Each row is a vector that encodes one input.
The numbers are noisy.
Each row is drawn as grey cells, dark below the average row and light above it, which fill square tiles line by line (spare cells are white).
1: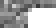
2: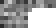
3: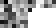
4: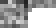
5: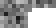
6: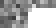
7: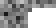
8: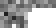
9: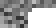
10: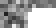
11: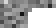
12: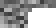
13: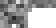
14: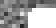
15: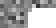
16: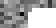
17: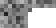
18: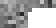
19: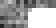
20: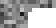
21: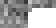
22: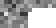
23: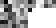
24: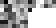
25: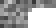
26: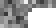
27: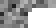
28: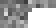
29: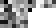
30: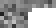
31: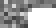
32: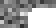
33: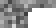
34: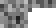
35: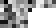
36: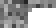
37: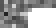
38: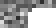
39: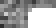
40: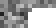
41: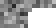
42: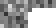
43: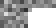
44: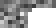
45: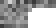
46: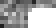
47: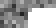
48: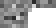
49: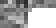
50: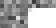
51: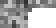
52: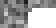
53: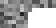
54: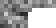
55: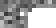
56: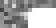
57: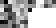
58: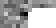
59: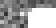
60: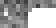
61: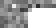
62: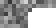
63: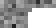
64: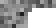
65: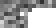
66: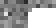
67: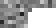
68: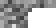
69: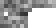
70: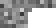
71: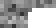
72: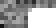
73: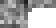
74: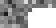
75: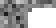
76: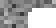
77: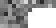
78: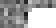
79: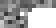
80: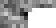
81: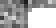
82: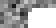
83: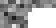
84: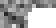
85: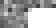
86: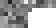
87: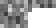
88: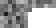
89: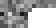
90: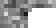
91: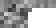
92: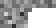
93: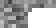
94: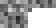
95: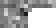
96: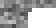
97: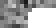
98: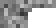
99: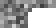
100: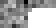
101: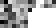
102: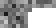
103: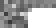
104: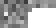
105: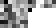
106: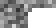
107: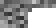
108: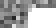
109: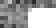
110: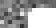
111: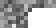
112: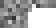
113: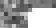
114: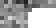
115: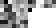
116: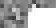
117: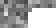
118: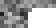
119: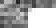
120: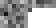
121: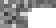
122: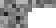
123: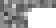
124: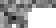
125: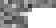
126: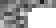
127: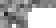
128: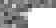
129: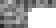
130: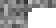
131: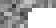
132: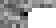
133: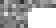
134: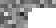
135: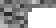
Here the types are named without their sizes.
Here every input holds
a list of points on a circle.
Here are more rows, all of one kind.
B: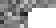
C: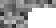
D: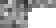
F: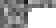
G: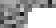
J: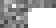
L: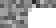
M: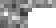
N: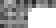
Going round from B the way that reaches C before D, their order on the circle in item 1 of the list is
B, C, G, L, J, N, D, F, M.
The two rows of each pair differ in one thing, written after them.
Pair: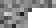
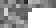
the place on the circle in item 1 of the list
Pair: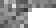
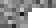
the place on the circle in item 1 of the list
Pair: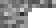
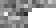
the place on the circle in item 1 of the list
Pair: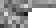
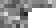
the place on the circle in item 2 of the list
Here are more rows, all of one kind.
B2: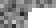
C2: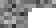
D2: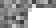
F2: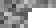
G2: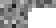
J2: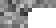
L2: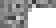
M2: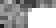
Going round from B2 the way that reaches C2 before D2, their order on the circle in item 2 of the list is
B2, G2, M2, C2, F2, J2, L2, D2.
